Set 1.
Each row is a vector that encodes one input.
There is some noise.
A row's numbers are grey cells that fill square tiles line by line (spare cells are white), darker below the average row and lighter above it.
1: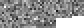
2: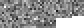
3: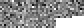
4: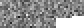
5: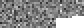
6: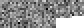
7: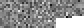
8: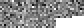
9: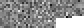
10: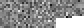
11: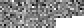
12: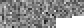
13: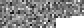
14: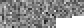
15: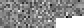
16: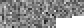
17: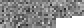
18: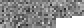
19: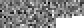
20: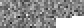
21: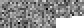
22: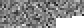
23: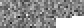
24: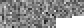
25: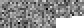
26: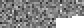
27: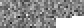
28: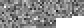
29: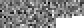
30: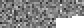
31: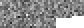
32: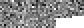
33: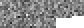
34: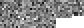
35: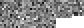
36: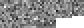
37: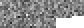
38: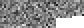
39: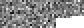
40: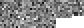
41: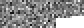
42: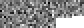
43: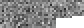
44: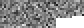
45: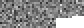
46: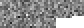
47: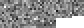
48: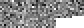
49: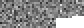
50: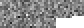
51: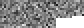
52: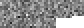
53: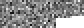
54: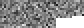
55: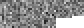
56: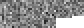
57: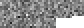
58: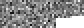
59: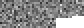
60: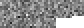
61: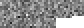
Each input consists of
a node of a 12-node tree.
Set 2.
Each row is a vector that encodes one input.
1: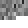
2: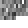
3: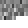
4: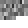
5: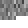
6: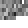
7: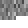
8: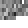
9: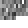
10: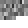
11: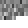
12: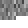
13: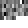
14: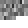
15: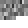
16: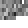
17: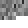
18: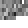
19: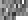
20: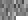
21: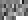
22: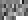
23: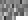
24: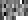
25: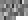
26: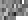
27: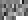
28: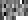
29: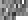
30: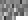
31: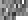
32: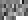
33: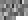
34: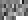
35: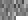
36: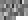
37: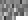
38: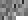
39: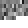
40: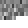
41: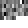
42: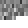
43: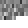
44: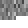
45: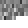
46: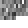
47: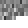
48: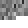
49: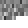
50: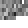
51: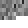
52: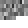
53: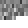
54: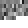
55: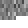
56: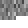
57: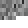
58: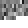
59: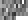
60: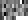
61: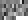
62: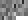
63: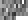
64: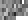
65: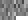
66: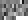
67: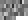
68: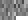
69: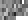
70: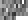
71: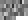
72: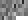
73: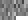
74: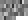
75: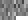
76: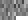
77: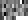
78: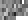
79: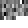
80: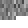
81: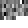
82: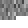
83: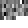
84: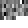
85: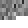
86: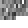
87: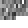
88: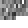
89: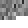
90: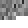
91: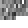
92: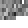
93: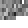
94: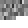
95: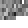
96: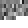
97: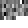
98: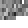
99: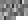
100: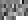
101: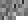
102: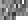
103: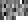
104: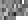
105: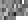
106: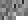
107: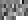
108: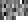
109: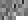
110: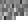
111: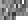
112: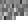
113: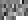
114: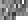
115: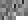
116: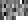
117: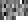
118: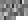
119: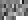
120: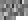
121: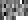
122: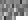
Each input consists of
a point on an 8-point line.
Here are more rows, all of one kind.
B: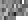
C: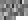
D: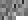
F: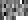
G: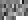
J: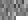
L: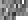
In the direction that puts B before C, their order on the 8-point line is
L, B, C, J, D, G, F.
